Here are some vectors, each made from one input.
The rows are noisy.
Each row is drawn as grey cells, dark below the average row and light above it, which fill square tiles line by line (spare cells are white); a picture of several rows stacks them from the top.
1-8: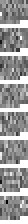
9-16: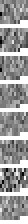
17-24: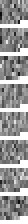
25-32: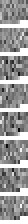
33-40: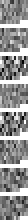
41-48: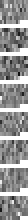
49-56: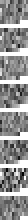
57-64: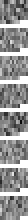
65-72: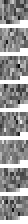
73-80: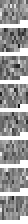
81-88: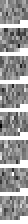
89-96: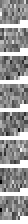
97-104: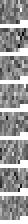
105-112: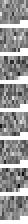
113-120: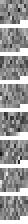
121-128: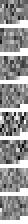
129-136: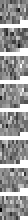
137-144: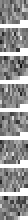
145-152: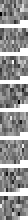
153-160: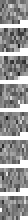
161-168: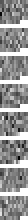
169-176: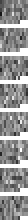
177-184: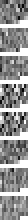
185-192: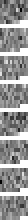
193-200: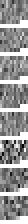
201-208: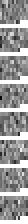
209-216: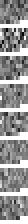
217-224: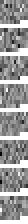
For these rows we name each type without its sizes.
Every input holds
a list of points on a line.
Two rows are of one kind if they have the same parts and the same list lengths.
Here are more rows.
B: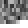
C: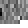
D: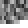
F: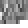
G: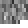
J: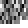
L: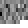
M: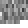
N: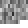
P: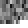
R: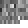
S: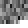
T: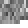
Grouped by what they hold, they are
B, D, P, S
C, G, L, R
F, M, N, T
J

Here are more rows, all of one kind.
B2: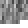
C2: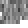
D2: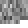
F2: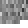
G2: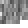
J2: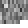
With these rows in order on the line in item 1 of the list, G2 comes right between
B2 and C2.
